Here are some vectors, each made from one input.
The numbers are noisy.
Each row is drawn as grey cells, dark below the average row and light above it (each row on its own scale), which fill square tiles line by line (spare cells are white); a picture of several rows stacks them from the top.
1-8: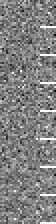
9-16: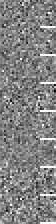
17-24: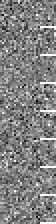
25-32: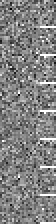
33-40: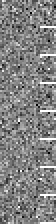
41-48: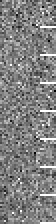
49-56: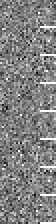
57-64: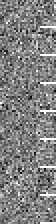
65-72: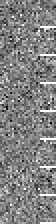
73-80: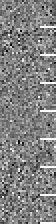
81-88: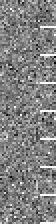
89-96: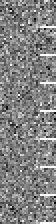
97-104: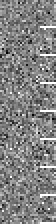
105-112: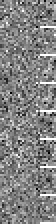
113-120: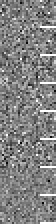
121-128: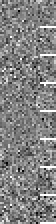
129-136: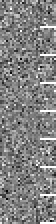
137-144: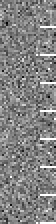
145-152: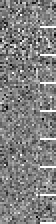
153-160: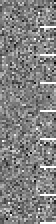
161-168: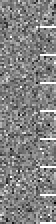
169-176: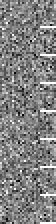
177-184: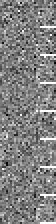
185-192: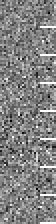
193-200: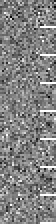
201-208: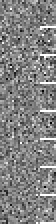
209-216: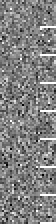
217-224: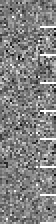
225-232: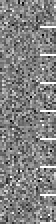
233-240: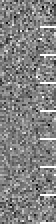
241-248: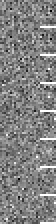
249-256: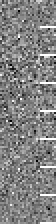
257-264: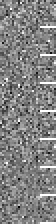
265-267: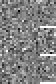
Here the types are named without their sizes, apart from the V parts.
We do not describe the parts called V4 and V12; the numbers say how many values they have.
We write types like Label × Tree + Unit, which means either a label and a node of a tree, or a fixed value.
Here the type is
(Circle × Circle + Line) × V12 + V4.
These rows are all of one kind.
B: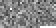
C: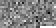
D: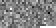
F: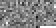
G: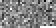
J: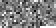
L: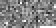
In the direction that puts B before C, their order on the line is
B, G, D, C, F, L, J.
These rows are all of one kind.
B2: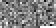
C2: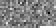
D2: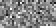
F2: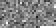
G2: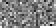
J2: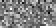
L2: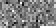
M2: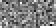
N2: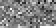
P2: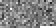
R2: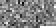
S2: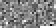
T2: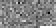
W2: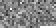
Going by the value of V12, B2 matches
G2, M2, P2 and S2.
